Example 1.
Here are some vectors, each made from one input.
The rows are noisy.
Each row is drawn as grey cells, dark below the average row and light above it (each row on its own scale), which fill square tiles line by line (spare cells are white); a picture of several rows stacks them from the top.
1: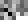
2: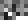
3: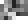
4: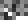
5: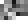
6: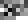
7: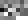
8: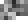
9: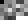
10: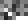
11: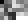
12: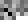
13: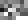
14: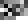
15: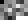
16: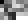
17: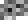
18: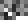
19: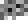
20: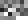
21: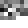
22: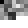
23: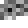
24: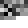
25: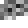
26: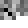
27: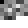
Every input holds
three true/false values.
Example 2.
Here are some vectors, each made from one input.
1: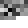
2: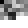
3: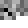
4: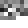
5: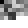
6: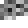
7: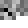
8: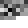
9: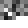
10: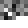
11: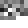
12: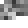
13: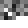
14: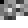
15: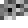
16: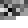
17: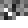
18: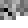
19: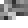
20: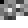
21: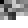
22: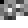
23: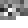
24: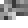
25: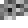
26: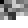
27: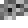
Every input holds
three true/false values.
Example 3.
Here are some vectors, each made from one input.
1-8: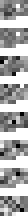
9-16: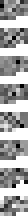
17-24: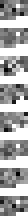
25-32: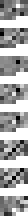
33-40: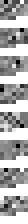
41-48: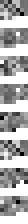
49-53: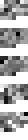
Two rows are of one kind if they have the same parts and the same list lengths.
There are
2 kinds of row.
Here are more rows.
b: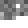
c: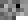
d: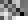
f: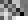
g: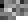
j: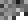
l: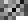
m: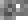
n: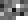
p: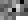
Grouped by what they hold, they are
b, c, g, j, l, m, n, p
d, f

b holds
four true/false values.
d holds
a fixed value.
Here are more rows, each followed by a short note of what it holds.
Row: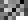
four true/false values
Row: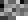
four true/false values
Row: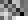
a fixed value
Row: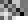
a fixed value
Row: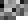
four true/false values
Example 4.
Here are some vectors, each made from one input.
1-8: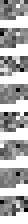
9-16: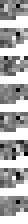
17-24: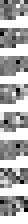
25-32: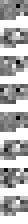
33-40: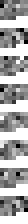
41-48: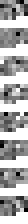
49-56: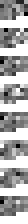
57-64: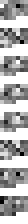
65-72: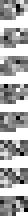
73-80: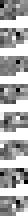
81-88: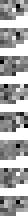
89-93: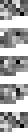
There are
2 kinds of row.
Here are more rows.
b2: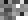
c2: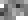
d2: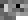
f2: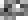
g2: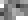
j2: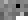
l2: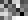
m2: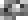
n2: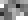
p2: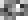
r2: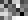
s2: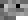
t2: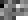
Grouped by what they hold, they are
b2, c2, d2, f2, g2, j2, m2, n2, p2, s2, t2
l2, r2

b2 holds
three true/false values.
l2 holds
a fixed value.
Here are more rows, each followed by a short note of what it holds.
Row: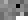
three true/false values
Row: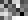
a fixed value
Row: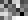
a fixed value
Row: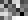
a fixed value
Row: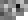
three true/false values
